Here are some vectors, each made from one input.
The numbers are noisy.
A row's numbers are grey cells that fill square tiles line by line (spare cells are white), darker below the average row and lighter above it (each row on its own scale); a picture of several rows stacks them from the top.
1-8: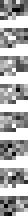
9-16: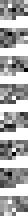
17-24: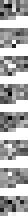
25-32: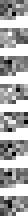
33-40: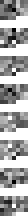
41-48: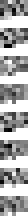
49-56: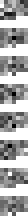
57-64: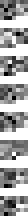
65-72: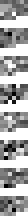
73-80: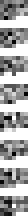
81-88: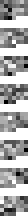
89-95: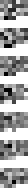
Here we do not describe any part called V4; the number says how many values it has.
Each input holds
a list of up to two items, each a point on a 5-point line and a value of V4.
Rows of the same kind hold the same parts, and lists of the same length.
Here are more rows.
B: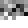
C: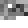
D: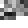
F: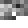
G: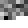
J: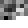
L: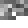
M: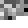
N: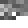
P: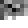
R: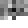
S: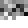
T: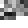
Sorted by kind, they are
B, C, F, G, J, L, N, P, R, S
D, T
M

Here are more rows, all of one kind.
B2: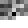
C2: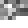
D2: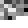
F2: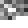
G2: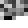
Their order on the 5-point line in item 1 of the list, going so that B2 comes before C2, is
G2, D2, F2, B2, C2.
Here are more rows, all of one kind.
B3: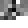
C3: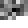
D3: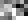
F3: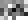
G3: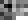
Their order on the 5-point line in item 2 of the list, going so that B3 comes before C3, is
G3, B3, F3, C3, D3.
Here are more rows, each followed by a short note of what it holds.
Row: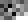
a list of one item
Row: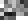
the empty list
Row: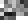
the empty list
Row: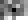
a list of two items
